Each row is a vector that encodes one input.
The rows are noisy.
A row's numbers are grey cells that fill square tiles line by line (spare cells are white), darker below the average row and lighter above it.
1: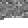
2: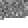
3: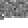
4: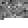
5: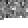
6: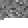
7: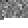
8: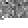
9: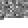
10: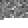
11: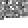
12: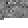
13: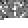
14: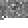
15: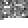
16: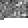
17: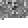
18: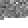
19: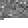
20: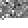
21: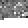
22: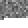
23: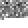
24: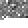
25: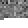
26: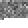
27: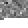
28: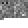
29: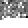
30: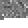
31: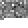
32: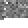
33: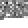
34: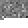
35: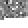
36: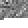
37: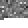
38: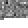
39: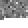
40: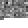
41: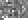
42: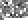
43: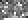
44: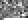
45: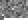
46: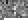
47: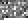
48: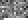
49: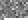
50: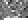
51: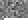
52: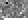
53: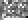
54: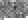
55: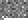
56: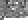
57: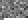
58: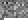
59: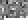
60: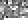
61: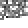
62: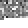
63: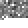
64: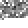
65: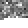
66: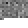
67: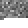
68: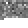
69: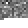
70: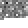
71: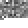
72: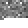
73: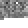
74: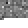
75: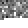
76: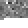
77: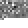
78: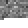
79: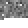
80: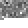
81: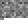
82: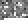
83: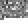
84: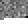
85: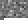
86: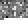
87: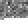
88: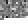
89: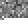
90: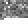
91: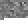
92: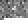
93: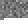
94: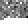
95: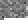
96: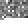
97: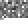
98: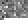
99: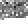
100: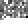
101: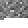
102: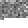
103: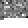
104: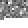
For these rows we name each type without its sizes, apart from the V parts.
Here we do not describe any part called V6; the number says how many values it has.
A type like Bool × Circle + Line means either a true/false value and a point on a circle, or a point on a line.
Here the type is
Label × (Line + V6).
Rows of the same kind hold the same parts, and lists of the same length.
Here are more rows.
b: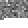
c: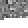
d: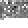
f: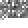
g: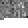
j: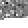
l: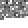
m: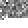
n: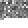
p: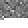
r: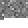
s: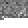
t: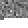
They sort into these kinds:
b, f, g, j, m, p, s, t
c, d, l, n, r

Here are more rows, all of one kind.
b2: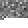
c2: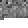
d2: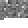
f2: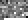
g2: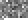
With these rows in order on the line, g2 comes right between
c2 and d2.
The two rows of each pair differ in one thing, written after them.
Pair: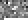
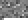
the place on the line
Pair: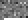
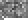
the place on the line
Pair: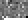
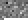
the label
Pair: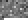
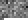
the label
